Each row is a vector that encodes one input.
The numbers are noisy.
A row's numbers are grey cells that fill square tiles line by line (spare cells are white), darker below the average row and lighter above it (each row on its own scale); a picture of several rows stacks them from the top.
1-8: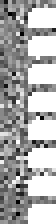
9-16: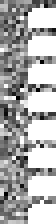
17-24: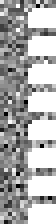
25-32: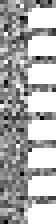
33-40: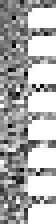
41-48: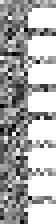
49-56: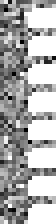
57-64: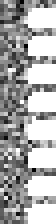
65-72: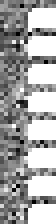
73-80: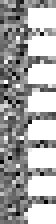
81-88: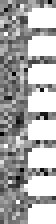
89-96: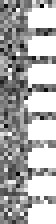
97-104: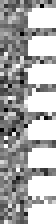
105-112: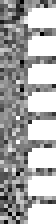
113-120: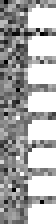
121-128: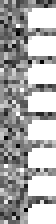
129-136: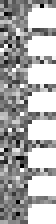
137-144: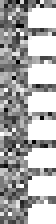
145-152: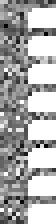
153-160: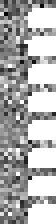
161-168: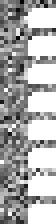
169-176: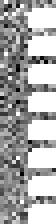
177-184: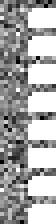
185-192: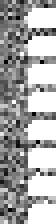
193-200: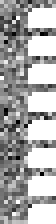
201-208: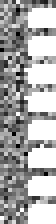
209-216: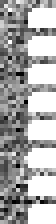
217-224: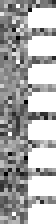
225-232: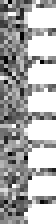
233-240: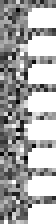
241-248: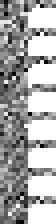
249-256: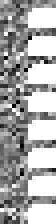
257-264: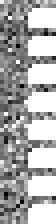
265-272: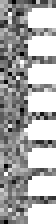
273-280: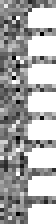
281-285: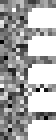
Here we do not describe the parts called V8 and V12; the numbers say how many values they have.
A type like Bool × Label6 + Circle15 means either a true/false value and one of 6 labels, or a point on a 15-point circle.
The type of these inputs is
(Bool × Bool × Bool × Bool + V12) × (Tree14 + V8).
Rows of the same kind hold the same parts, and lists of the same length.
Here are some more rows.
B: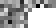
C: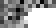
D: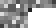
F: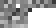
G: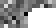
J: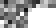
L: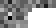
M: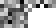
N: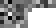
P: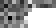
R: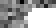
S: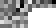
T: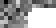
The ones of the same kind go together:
B, D, G, M
C, L, N, P, R
F, S
J, T

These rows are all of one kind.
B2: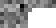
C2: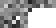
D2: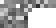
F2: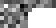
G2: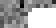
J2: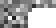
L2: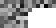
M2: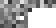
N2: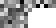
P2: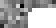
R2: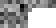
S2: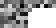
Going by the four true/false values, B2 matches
L2, R2 and S2.
